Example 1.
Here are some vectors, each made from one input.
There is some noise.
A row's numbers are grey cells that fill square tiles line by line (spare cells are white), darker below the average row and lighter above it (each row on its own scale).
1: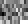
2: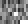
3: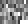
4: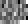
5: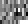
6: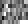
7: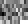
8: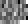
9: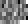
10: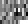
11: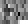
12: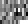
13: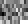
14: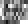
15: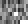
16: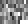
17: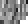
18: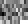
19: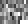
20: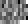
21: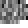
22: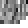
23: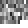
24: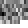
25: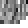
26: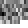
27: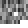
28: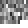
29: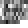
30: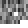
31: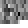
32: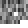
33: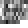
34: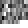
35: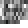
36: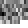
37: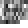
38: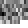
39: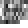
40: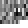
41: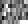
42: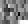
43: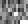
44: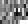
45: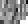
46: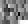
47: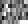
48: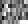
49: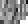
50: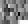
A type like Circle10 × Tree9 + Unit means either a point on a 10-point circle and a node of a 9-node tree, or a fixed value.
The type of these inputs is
Bool × Bool × Bool + Unit.
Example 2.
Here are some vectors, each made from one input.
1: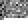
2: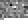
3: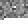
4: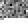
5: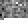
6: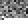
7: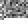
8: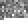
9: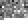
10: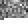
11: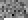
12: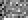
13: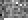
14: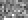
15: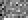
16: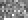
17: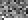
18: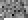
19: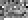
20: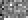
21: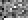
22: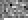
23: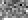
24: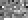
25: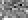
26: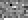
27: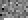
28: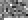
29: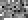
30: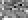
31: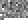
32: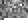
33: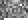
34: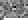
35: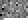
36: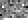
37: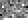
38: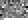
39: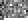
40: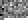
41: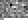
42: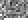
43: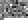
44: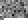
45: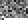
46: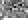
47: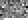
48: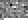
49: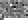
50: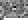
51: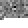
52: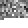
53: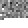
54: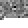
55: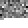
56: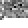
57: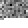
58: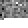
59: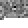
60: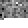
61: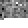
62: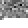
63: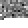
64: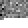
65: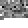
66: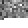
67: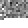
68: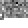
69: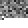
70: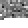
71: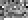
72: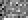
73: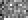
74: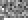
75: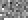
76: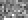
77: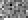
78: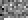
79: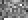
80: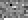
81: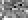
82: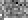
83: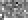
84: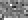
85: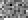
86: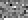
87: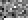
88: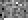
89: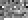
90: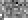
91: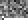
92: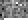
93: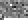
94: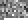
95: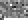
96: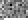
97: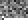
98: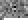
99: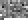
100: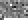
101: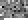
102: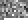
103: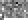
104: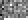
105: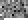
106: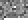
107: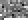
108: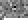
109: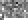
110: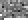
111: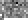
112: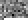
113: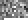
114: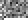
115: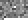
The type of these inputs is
Bool × Bool × Bool × Bool + Unit.
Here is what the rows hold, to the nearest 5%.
About 5% of them hold a fixed value. The rest hold four true/false values.
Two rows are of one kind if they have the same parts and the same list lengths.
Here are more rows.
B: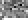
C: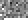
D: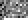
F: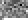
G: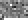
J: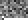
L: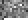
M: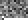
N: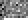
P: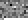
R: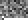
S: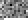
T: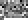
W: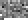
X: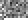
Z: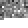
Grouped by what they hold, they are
B, C, D, F, G, L, N, P, S, T, W, X, Z
J, M, R

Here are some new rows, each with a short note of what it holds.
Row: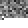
a fixed value
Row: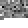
four true/false values
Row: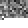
a fixed value
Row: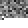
a fixed value
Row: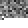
a fixed value
